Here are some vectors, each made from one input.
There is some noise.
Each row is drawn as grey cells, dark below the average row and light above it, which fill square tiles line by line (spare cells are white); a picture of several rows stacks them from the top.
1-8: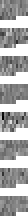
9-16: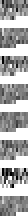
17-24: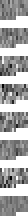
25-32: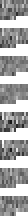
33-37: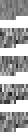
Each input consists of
a point on a 4-point line and a true/false value.
